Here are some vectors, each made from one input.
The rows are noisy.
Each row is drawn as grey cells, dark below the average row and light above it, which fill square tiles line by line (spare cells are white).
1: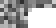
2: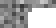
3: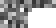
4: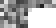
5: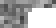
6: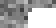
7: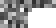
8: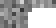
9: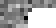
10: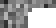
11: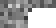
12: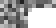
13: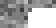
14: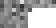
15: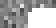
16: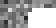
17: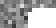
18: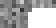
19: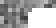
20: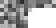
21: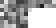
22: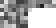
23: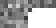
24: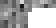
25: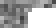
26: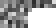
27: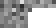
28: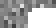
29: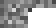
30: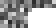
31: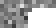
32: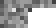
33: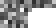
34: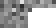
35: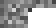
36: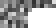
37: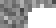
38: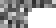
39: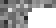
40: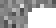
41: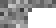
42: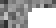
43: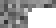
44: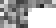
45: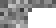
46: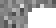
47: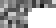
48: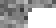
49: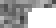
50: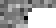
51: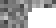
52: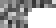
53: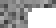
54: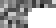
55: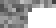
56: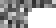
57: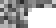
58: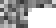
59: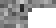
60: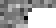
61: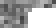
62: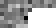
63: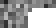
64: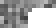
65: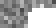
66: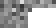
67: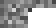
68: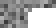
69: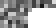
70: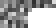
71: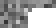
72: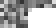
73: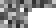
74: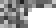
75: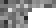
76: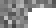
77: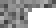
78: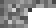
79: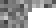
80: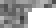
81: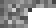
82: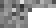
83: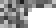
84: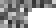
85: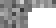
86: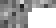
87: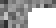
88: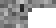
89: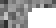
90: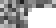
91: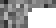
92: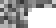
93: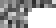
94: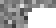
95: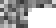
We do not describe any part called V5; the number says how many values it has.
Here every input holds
either a point on a 4-point line and a true/false value, or two values of V5.
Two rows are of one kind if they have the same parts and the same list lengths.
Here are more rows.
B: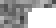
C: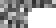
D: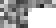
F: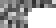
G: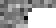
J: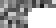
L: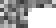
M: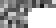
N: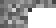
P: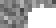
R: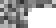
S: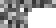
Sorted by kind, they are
B, G, N, P
C, D, F, J, L, M, R, S

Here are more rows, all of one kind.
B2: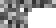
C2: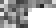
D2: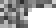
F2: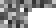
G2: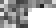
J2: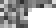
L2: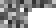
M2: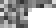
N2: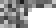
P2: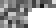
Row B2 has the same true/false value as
F2, L2 and P2.
